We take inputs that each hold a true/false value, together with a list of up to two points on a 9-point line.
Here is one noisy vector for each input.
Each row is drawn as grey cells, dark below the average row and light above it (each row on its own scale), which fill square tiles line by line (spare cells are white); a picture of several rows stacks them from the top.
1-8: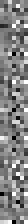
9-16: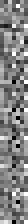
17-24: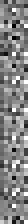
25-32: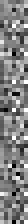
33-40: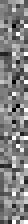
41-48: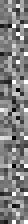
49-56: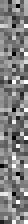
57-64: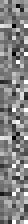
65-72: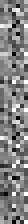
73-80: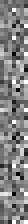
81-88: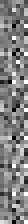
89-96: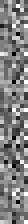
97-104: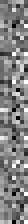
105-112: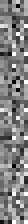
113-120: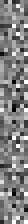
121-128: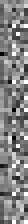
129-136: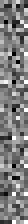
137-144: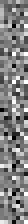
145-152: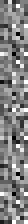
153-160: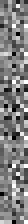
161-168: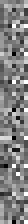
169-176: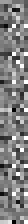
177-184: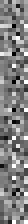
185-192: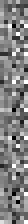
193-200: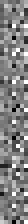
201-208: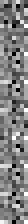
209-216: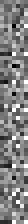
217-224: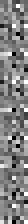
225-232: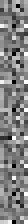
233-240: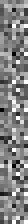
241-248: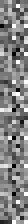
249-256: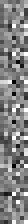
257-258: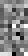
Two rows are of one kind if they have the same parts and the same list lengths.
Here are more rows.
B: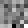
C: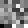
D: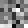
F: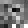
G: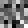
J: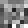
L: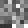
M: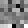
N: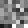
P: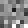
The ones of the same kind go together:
B, C, L, N
D, J, M, P
F, G

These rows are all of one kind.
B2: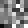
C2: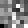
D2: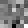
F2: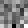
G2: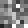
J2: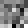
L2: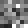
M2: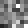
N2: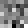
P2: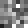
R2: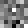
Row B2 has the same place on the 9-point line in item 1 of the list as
F2 and M2.
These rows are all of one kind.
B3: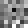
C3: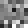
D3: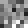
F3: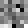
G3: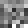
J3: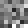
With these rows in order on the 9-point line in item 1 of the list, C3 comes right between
B3 and J3.
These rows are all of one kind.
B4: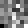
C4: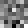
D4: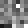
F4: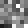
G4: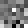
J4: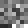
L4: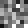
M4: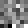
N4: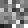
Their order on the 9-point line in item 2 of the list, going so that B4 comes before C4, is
J4, D4, M4, G4, L4, B4, C4, F4, N4.
